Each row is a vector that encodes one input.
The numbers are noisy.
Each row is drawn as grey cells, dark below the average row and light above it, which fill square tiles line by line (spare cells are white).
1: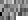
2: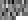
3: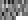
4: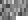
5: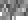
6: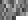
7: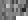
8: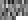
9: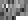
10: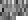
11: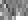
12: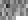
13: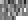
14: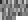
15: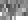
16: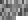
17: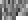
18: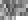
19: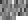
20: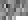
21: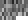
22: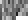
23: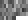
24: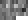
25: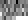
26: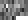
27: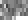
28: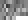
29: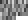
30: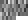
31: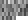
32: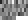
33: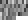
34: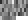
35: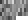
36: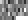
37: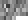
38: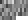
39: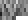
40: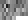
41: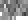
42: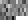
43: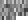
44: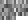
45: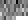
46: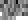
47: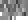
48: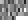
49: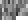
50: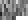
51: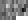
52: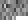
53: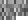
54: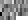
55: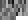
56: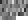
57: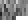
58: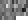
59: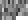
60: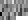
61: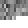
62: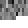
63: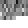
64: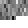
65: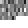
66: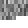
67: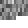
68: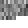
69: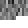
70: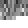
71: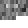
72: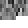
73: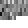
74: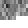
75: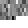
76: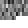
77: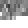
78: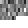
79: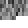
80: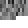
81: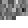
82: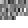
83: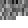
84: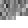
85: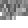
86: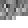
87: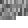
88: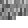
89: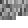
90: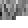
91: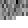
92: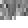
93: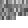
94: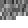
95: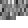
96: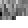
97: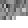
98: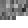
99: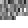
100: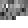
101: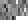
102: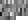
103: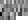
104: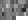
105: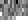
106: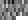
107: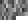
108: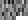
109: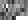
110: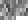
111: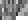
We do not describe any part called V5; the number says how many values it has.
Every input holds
a true/false value, together with either a point on a 3-point line and a point on a 4-point line, or a value of V5.
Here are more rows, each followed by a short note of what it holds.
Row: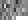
a point on a 3-point line, a point on a 4-point line and a true/false value
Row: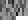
a true/false value and a value of V5
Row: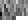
a true/false value and a value of V5
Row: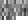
a point on a 3-point line, a point on a 4-point line and a true/false value
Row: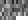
a true/false value and a value of V5
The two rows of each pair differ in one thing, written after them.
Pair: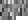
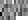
the place on the 3-point line
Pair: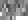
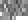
the place on the 4-point line
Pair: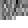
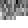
the place on the 4-point line
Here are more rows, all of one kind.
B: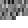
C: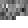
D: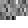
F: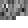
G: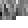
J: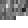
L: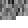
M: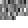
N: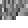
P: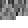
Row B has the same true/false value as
L, M, N and P.
